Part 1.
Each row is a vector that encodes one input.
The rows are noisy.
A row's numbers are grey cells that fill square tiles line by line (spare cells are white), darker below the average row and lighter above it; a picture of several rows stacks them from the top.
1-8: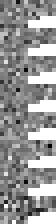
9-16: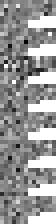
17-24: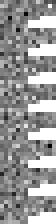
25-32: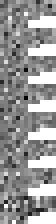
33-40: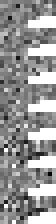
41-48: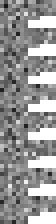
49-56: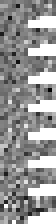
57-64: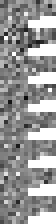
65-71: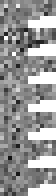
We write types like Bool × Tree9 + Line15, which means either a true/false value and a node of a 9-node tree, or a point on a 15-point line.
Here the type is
Bool × Bool × Bool × Bool + Unit.
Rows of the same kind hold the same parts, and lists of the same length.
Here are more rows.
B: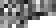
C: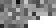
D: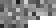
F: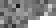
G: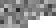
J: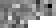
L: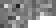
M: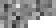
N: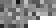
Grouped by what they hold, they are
B
C, D, F, G, J, L, M, N

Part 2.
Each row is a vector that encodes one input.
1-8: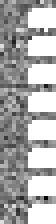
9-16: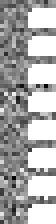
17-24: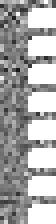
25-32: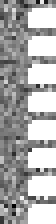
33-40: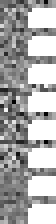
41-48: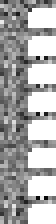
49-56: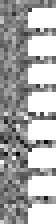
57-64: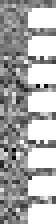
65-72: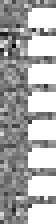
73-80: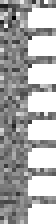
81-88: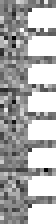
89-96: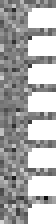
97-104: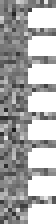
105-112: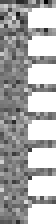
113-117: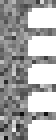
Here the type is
Label5.
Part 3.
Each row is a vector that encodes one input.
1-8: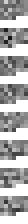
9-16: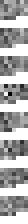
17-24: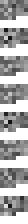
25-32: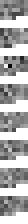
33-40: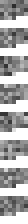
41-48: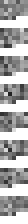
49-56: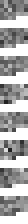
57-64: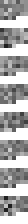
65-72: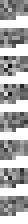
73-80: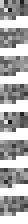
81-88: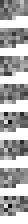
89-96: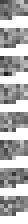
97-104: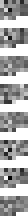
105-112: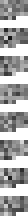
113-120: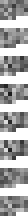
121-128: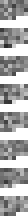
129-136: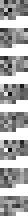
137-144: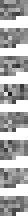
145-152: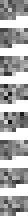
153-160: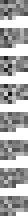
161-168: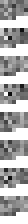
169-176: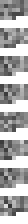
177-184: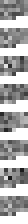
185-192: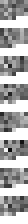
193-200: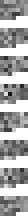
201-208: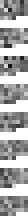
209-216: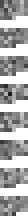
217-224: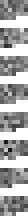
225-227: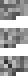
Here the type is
Line8 × Line8.
